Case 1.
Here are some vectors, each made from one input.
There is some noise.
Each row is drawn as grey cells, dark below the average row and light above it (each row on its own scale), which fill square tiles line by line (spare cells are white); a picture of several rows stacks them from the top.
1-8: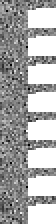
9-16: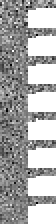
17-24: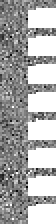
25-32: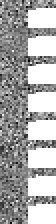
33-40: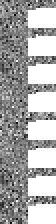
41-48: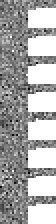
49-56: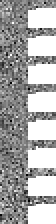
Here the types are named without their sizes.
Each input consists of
a list of points on a line.
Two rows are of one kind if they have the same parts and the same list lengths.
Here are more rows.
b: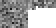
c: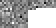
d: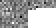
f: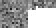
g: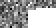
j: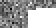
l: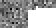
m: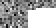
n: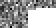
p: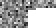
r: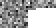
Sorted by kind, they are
b, f, g, j, l, n
c, d, m
p, r

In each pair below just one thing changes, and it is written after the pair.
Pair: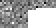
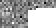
the place on the line in item 2 of the list
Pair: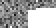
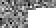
the place on the line in item 1 of the list
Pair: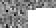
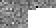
the place on the line in item 1 of the list
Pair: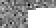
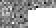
the place on the line in item 1 of the list
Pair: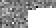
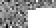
the place on the line in item 1 of the list
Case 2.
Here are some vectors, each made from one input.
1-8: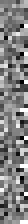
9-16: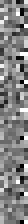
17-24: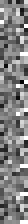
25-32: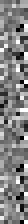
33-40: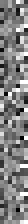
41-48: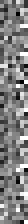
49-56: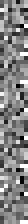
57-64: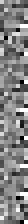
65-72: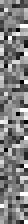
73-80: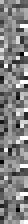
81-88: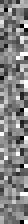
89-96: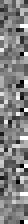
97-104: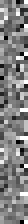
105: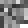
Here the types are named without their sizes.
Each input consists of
a point on a line and a true/false value.
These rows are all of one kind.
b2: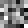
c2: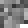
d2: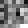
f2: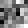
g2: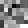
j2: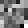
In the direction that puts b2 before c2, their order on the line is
j2, d2, f2, b2, g2, c2.
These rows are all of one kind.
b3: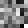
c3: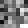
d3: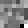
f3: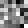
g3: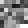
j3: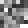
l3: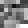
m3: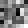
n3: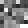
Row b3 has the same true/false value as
d3 and f3.
